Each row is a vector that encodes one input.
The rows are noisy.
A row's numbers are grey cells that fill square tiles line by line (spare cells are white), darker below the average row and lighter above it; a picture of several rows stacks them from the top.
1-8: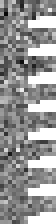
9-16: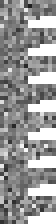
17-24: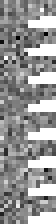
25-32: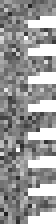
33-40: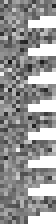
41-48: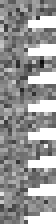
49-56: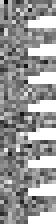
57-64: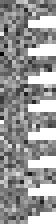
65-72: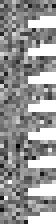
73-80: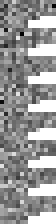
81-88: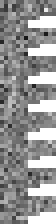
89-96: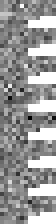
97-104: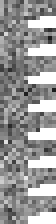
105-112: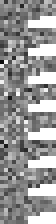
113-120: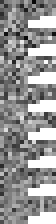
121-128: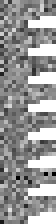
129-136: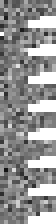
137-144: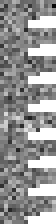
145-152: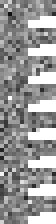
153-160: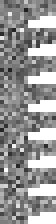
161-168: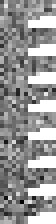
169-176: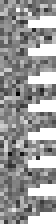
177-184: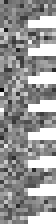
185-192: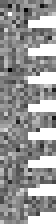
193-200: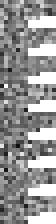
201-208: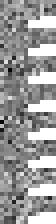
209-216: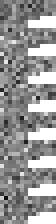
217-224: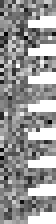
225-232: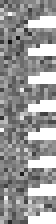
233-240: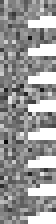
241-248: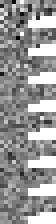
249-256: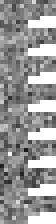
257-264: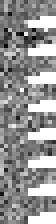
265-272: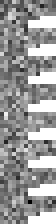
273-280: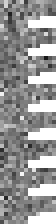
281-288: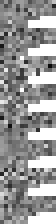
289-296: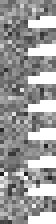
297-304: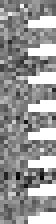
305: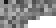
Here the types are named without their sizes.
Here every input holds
a point on a circle, together with either a label, or a point on a line.
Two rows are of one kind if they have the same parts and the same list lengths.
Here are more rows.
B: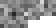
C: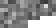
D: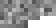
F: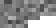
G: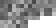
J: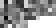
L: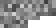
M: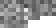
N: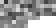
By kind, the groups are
B, D, G, M, N
C, F, J, L

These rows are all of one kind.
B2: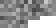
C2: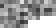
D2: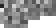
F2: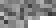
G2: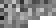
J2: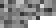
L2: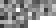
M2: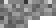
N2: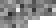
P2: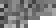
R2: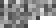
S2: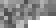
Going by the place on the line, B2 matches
C2, D2, J2 and L2.
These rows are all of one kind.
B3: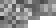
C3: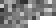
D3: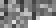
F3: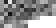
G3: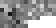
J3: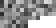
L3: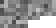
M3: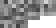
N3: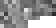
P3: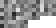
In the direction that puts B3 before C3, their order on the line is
B3, N3, D3, P3, M3, J3, C3, G3, L3, F3.
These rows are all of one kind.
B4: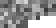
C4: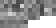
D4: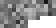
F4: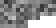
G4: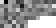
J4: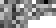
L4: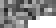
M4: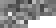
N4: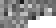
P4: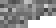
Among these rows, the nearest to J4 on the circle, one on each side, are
F4 and P4.
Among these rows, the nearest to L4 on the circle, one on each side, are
G4 and M4.
